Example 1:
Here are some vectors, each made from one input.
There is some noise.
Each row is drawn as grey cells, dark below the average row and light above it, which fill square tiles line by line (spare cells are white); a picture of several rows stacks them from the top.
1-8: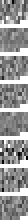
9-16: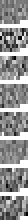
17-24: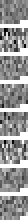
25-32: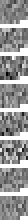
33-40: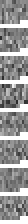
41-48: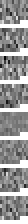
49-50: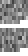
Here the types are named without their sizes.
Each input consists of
a point on a line.
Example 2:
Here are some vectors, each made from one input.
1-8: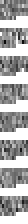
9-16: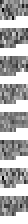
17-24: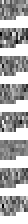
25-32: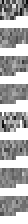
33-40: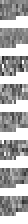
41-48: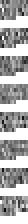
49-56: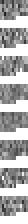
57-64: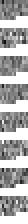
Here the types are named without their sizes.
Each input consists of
a point on a line.
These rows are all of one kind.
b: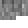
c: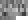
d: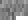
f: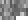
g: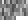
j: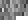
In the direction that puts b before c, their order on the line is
g, b, f, d, c, j.
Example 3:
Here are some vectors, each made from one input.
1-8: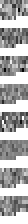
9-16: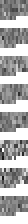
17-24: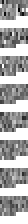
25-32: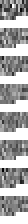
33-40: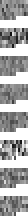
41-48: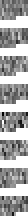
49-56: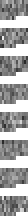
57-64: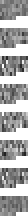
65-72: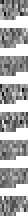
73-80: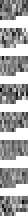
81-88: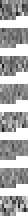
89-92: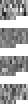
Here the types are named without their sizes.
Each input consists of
a point on a line.
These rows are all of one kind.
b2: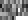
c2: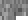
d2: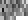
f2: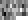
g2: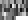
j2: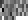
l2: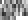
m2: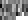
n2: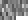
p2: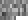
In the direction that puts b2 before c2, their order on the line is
f2, p2, m2, b2, l2, g2, c2, d2, n2, j2.
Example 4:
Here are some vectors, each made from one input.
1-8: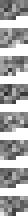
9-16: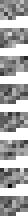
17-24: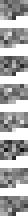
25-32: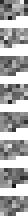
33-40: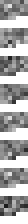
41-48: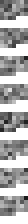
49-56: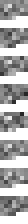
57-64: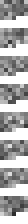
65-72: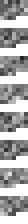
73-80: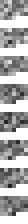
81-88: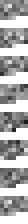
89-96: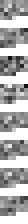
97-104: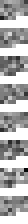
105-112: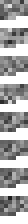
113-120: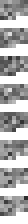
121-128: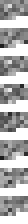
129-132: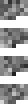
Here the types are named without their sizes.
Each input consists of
a point on a line.
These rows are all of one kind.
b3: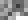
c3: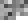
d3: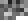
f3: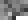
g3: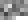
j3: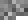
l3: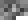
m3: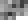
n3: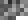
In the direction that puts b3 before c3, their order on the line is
d3, n3, l3, f3, j3, g3, b3, c3, m3.
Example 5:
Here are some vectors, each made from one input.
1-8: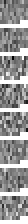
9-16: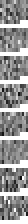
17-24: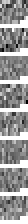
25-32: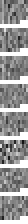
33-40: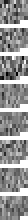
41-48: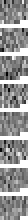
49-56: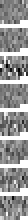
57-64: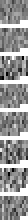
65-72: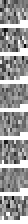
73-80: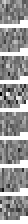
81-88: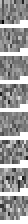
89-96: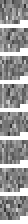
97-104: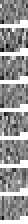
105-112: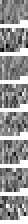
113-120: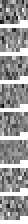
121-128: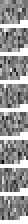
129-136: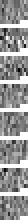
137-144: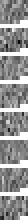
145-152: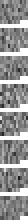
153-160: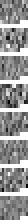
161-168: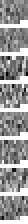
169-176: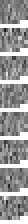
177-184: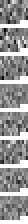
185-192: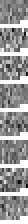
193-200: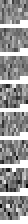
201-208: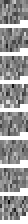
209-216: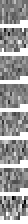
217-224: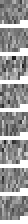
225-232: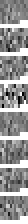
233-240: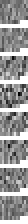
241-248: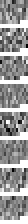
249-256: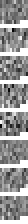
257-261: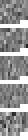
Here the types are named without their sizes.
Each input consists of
a point on a circle.
